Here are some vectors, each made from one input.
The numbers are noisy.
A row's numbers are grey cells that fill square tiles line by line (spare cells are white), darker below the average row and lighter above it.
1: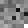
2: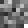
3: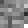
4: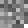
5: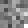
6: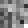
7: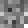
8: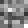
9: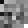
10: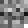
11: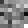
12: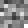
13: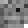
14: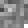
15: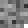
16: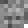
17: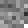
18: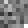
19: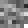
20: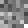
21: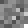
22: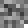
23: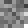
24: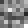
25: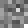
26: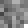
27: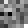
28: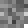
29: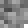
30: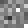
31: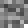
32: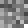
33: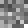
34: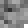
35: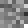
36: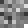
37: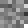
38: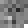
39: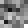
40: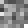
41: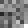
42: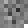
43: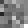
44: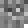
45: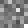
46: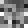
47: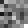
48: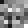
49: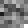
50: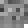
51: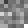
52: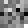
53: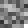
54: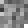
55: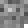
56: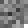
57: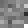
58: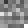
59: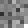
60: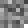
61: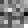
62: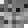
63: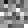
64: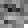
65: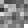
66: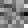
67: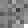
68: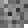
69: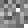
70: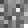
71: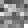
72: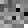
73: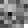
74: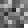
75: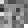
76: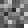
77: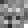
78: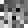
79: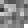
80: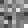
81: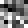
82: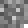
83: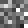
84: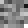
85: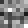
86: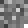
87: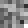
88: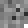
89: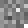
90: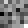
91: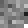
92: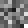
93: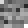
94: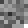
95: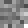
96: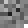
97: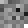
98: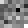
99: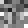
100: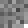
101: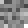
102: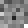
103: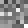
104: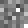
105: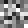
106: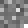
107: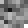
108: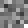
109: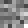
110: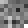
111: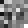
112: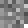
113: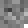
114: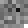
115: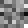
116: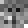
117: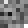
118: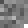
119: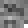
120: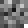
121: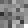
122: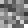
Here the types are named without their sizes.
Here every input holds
a list of points on a line.
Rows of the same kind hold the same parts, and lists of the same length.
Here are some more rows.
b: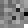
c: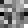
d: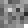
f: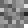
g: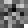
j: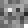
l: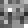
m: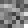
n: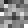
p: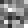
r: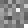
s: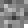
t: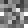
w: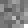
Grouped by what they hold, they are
b, c, d, f, j, l, n, p, r, s
g
m, t, w

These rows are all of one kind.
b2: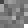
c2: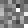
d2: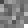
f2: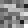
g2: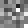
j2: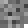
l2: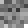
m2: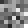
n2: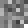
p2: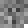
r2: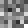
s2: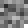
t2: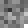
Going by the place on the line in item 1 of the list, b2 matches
d2, m2 and t2.
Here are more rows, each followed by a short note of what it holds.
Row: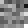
a list of two items
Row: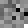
a list of one item
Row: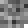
a list of two items
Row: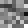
a list of one item
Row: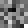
the empty list
